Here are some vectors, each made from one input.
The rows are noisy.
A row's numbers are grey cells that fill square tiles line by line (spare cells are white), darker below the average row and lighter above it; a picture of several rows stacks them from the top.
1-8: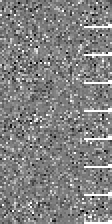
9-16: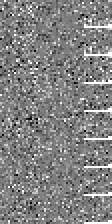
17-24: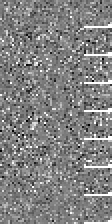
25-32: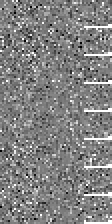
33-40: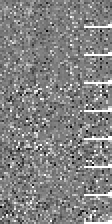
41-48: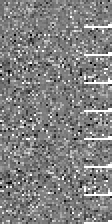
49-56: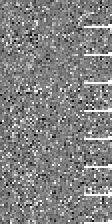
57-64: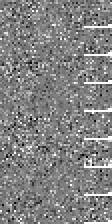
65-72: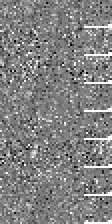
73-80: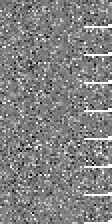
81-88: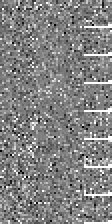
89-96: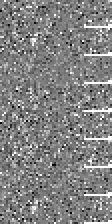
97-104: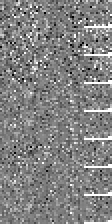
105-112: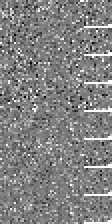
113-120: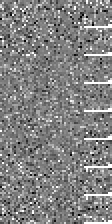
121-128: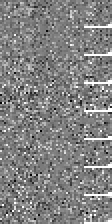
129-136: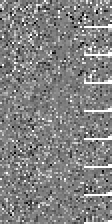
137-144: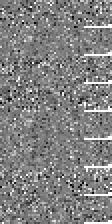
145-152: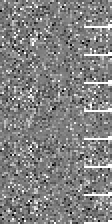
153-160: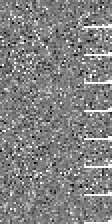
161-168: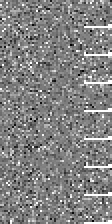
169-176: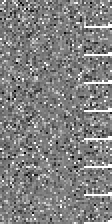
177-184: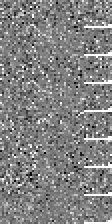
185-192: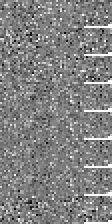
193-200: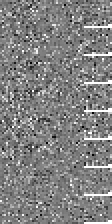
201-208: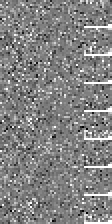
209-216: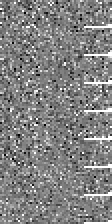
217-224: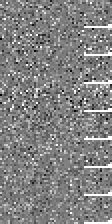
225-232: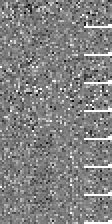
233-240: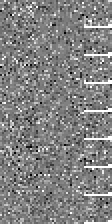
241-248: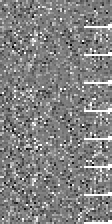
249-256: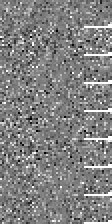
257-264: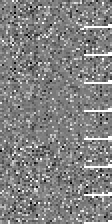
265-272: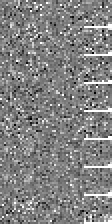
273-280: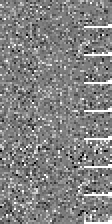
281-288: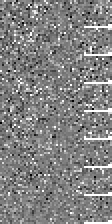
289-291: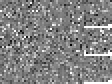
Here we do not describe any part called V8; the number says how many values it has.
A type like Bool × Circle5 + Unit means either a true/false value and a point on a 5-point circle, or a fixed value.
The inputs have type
(Bool × Bool × Bool × Bool × Label5 + Tree10 × V8) × Label9.
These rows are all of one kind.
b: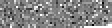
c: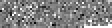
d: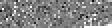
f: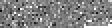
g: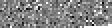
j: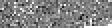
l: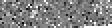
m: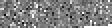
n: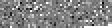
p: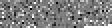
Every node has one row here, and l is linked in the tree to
f and g.
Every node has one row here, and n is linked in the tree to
m and p.
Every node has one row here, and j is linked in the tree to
b and c.
